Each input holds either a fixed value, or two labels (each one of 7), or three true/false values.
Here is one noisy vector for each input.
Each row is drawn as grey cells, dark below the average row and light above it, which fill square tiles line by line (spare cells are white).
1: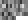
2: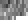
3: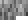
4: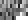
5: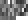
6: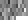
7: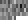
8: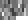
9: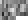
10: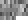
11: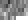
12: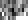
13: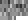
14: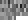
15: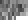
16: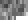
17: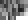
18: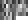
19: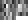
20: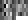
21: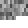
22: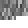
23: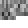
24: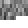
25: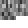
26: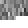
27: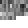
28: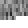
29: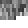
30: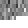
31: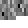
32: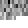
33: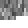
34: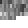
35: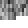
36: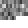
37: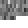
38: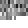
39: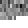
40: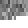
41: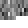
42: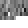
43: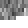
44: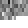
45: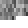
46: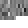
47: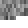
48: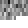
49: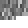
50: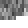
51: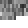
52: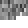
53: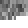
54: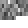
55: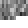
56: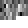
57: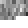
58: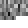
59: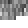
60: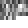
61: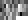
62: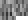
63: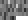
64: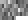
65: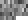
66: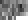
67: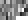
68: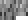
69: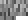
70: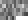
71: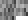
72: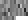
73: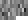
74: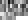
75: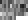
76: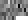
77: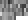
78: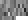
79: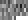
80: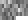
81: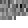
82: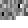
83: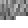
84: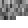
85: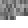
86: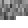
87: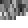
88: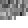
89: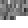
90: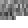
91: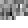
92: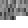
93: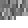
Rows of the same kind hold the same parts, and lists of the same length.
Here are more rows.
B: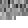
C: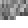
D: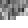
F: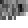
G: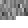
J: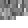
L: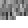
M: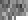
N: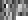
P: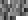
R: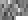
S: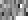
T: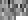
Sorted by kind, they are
B, D, F, J, M, T
C, G, L, P, R, S
N

